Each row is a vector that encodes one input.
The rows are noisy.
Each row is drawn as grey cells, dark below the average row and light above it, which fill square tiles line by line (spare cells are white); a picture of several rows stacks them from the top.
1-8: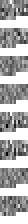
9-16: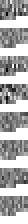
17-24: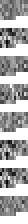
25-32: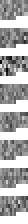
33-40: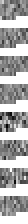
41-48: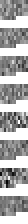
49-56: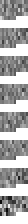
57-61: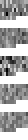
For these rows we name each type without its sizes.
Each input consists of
a list of points on a line.
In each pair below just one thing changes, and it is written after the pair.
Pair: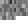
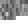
the place on the line in item 1 of the list
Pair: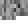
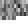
the place on the line in item 1 of the list
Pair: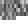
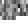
the place on the line in item 2 of the list
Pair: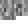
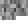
the place on the line in item 1 of the list
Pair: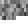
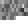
the place on the line in item 2 of the list
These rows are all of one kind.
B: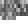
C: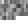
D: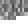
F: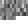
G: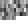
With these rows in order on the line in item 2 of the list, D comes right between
B and F.
